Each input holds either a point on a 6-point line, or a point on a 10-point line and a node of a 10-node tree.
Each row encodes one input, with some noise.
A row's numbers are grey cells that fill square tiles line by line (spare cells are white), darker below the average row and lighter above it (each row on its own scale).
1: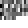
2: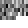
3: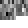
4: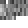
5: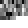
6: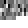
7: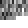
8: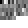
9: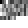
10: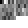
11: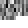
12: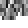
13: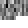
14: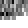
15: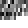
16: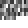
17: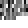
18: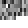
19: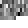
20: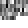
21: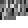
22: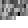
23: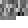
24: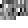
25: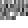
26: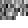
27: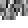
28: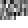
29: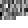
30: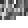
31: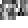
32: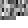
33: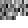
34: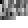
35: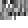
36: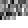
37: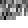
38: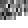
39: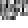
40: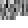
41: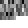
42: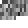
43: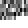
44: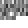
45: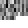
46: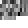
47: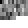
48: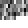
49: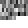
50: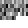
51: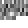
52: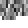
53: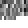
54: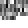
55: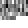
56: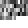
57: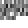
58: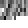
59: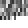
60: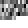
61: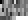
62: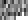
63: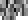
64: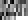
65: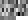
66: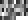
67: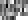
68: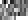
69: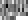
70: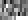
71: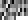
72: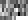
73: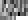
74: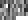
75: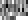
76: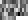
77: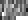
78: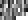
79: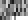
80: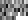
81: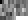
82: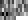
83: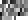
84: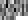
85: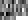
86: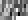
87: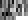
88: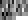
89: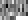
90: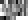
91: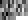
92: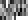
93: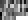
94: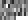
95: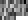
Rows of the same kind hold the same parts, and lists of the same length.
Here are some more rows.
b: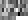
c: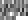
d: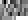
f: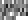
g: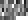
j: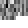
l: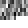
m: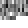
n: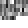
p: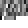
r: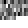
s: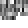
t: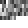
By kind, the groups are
b, d, g, l, p, r, t
c, f, j, m, n, s

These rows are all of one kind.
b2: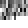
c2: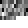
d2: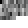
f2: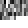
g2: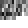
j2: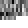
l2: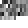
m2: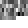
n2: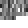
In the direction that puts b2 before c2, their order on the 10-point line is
n2, b2, g2, l2, j2, f2, m2, c2, d2.
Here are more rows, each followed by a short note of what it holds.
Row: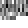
a point on a 6-point line
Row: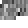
a point on a 10-point line and a node of a 10-node tree
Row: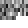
a point on a 6-point line
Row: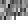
a point on a 10-point line and a node of a 10-node tree
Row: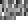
a point on a 10-point line and a node of a 10-node tree
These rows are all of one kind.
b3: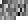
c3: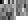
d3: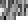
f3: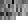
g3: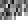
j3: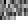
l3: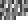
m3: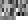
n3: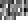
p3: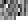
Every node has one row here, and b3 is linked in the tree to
m3 and p3.
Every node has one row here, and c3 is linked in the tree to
f3.
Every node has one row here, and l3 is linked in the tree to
n3.
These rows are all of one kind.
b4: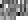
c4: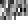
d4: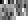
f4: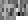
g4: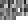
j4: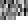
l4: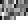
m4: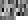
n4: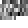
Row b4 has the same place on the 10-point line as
c4 and g4.
